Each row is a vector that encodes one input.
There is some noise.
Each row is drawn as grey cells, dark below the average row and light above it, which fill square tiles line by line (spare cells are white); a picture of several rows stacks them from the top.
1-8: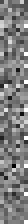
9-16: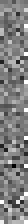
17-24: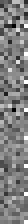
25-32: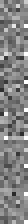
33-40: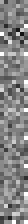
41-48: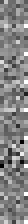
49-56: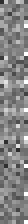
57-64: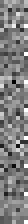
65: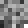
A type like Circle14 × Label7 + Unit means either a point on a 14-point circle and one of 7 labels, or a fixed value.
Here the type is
Bool × Line4.
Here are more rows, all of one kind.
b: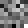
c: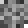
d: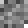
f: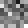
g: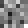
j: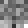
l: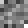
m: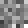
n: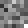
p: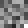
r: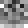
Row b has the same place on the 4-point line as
d, j, l and r.
